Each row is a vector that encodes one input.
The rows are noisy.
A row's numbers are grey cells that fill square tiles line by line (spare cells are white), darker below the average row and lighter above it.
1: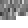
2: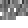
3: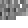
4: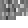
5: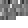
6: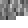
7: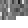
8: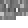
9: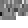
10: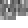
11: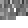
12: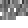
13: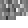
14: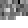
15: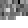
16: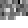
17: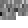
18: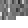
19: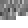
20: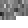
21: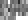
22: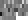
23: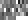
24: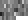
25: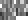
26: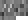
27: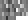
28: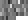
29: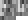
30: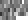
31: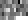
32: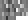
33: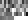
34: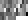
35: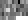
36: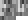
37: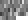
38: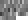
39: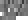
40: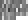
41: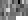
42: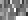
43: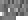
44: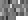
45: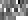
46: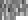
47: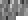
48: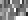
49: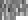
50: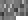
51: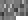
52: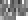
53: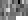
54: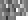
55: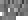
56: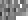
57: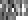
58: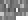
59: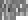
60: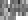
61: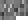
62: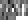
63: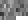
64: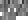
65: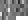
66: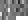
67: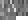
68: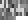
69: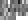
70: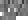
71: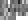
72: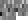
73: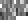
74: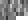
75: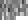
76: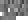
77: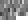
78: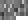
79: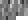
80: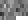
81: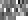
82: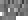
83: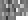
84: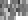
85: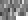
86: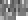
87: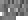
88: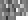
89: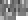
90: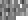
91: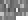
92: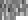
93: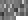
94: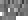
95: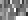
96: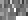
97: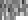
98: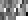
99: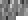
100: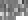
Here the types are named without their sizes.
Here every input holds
either a label, or four true/false values.
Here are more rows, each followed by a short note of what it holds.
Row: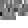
four true/false values
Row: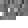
four true/false values
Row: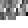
a label
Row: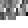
a label
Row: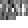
a label
